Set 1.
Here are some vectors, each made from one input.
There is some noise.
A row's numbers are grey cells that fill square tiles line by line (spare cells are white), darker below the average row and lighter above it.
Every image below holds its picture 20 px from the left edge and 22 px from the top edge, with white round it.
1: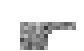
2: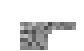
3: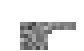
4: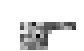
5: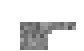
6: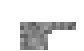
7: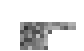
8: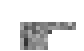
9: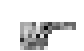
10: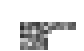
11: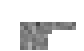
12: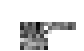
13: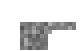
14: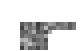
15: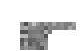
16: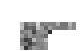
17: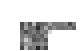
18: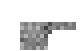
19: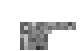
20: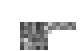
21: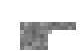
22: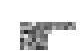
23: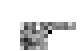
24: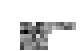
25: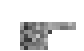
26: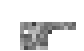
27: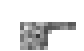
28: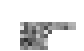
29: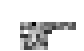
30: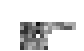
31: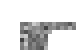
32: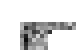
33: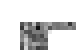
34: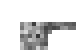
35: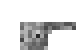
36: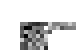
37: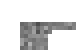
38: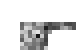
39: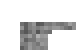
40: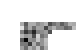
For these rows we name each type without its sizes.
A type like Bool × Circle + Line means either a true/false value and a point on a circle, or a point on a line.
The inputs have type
Bool × Line × Line.
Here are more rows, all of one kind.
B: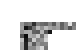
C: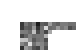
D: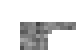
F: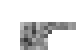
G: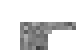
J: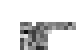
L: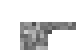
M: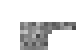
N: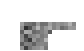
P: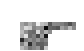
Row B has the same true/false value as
C, D and L.
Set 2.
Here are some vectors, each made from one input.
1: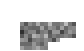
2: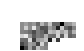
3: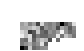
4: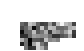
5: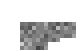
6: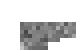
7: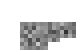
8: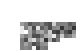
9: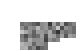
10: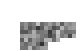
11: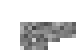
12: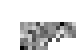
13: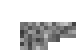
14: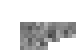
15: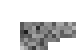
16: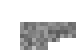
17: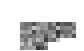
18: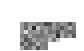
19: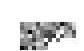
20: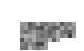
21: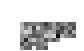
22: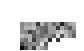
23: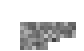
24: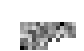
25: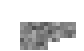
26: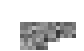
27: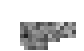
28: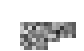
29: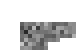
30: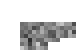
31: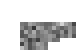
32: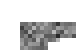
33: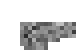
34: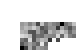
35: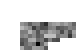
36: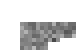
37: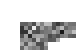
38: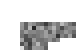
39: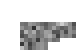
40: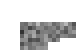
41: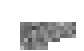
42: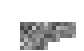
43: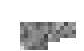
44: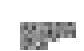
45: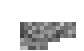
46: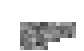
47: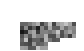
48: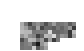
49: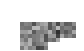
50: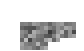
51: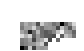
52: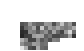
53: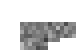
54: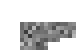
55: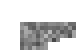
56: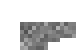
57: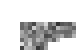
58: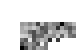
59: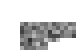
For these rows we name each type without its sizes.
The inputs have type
List(Line).
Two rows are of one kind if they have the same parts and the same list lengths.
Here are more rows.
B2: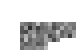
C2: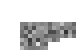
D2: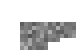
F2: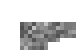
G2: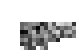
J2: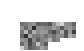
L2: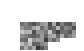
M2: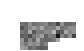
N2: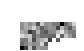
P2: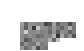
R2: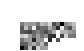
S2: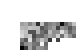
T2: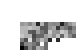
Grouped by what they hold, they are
B2, C2, G2, J2, P2
D2, F2, L2, M2
N2, R2, S2, T2

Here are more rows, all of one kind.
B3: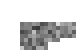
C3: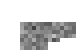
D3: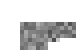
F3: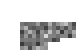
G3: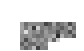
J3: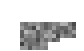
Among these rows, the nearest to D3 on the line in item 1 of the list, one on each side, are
G3 and J3.
